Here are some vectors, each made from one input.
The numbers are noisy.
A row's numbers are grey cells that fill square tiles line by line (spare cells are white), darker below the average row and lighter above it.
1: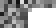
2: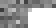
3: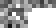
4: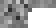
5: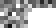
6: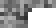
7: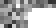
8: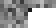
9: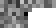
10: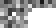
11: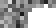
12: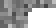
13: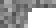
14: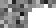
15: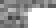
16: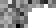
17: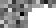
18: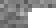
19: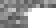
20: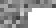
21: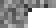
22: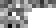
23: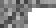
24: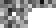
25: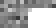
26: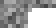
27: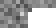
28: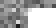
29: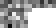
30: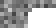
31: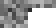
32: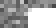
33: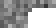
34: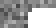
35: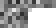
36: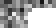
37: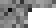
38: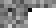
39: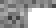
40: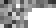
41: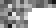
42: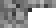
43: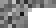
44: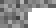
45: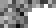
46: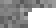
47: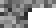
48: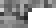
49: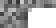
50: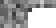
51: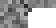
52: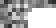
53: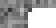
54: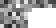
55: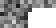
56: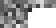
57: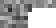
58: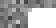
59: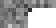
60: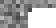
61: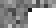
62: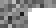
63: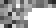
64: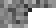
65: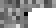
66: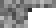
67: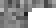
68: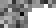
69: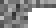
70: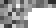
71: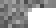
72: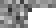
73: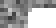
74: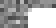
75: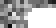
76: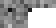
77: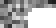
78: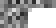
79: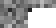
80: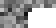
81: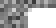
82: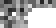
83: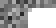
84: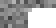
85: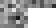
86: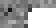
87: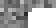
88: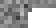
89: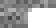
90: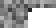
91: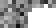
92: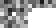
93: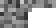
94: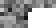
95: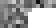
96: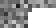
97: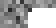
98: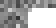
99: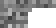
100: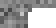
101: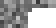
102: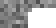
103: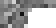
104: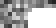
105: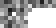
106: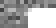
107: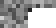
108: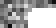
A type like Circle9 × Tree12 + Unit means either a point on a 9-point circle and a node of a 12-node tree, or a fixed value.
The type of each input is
Line4 + List3(Line5).
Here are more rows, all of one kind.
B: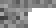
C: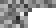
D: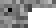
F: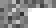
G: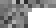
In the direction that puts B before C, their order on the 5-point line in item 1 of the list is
F, G, B, C, D.
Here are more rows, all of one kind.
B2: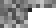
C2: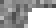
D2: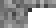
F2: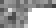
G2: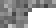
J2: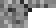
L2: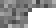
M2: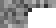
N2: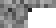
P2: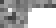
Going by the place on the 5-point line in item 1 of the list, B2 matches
J2 and N2.
